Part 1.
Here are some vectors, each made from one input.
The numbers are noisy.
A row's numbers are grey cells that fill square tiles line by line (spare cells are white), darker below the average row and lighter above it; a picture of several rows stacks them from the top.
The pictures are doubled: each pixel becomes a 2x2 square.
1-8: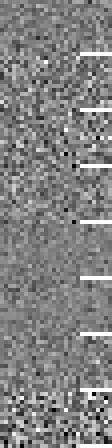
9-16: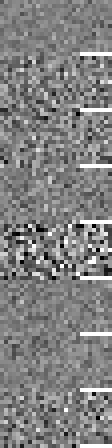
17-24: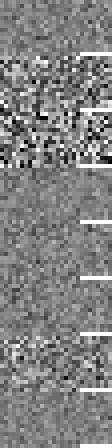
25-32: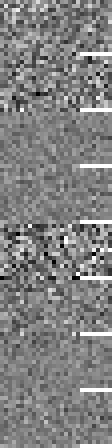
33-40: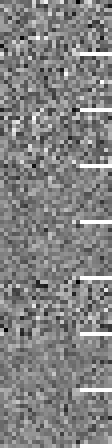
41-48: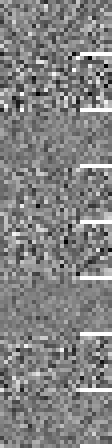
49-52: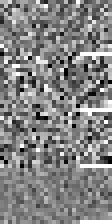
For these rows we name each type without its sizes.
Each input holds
a true/false value, together with either a fixed value, or a node of a tree.
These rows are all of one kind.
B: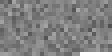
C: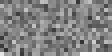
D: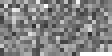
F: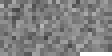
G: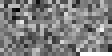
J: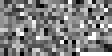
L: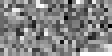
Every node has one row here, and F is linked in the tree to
D and G.
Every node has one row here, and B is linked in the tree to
L.
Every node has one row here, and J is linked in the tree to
C.
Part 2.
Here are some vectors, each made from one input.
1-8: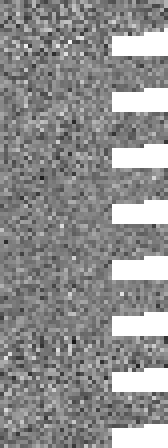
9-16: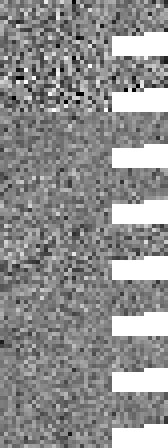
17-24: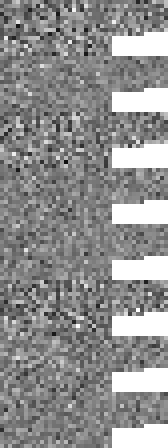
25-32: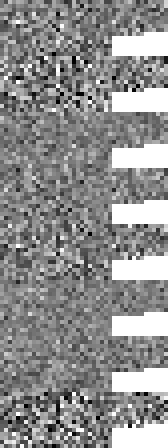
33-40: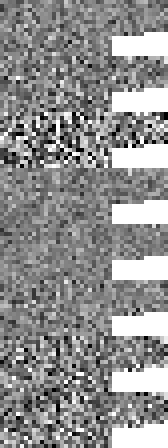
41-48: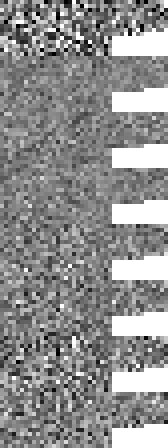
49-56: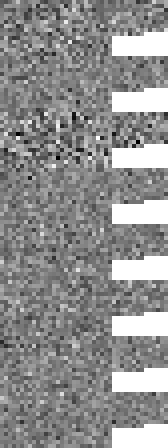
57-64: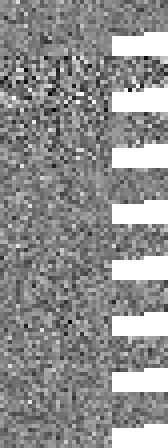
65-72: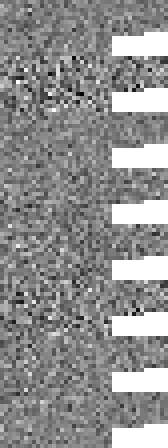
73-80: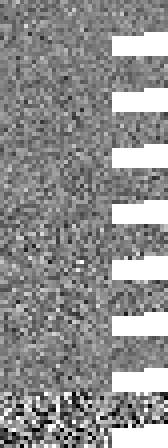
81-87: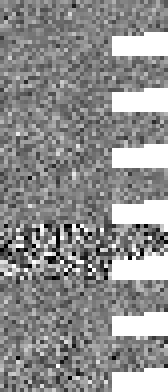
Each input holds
either a point on a 6-point line, or four true/false values.
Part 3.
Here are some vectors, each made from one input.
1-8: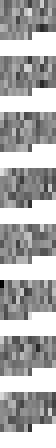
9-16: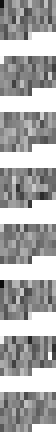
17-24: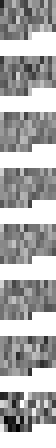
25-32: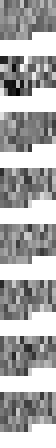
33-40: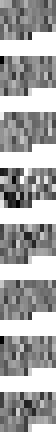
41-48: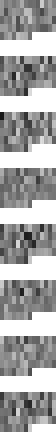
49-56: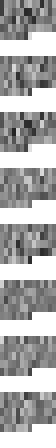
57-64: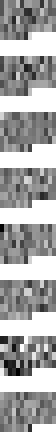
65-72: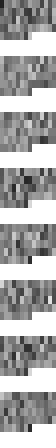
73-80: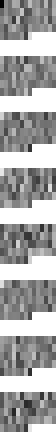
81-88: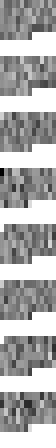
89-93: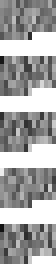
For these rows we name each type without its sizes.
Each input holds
a list of points on a line.
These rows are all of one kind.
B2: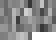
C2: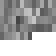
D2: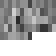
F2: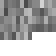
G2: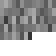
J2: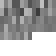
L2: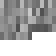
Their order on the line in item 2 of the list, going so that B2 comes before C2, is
B2, J2, F2, L2, C2, G2, D2.
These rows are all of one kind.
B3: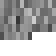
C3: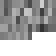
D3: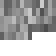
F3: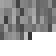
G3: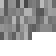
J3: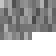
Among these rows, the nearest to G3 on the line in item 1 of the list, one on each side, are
B3 and F3.
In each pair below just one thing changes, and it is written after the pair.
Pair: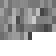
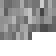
the place on the line in item 2 of the list
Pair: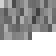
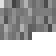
the place on the line in item 2 of the list
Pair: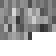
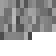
the place on the line in item 1 of the list
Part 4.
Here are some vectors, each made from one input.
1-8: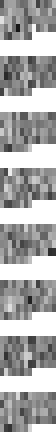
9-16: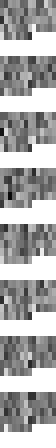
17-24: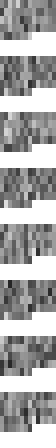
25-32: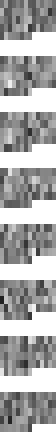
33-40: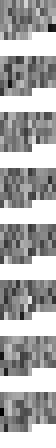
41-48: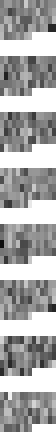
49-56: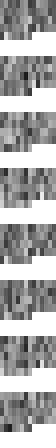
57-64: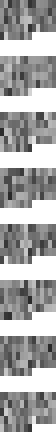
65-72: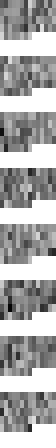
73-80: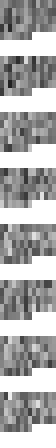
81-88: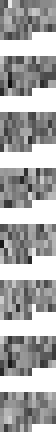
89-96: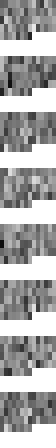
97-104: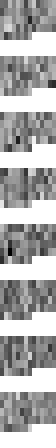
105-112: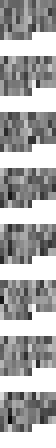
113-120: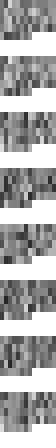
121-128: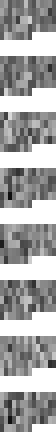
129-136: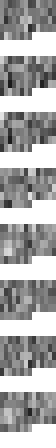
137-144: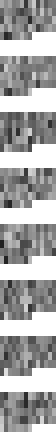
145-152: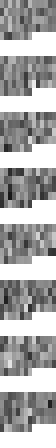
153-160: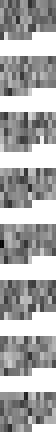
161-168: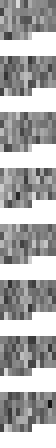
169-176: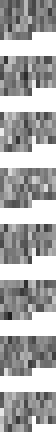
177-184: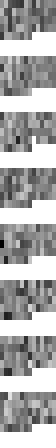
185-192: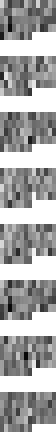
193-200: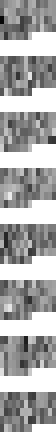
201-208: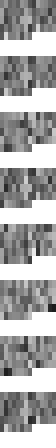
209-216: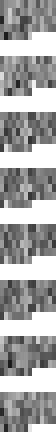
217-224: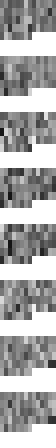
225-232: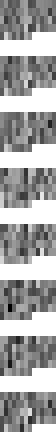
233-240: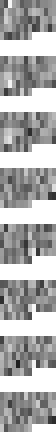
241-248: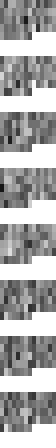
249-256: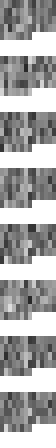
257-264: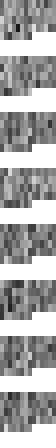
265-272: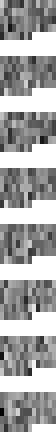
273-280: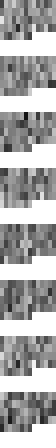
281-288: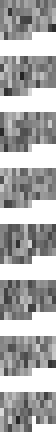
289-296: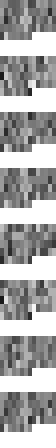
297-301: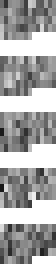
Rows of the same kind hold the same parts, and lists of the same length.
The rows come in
2 kinds.
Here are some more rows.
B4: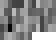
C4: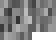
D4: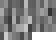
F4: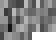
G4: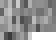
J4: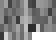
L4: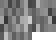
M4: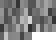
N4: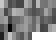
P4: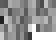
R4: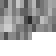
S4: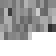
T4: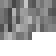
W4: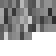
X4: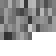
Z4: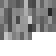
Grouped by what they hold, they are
B4, C4, D4, F4, J4, L4, M4, N4, T4, W4, Z4
G4, P4, R4, S4, X4

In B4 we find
a point on a 6-point line.
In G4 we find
one of 10 labels.
